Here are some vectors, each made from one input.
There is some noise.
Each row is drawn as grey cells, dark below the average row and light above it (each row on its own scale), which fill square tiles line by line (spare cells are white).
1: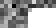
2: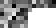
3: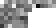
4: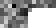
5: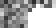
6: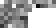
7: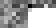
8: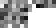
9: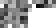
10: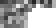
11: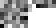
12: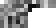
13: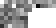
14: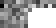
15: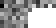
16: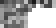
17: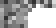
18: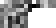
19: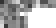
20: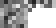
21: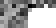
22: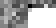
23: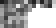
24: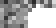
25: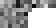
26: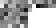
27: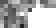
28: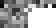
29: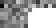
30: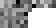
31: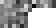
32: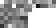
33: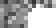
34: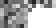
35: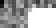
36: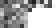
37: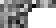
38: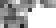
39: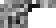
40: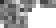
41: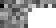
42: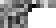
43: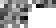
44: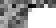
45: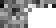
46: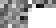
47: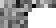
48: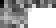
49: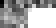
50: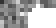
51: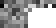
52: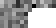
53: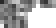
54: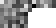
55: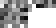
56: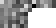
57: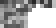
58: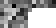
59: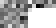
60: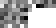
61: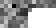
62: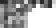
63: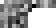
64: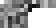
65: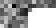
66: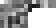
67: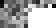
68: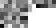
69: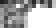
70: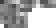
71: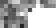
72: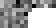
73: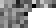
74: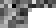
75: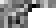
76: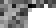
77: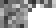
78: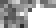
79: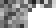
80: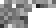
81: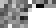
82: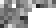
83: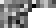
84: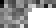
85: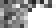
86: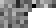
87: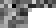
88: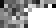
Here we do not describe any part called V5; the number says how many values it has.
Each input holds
a value of V5, together with either a point on a 4-point line, or a point on a 6-point line.
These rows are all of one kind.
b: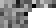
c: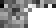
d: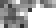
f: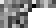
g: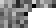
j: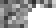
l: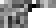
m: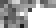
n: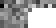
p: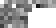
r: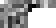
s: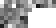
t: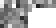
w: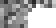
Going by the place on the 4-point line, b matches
g, j, t and w.
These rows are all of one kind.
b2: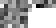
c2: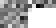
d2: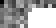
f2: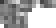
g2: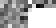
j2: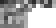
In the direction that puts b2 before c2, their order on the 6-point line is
j2, d2, f2, b2, g2, c2.
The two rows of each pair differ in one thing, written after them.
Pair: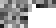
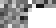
the place on the 6-point line
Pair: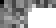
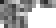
the value of V5
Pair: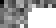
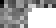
the place on the 6-point line
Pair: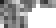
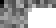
the value of V5
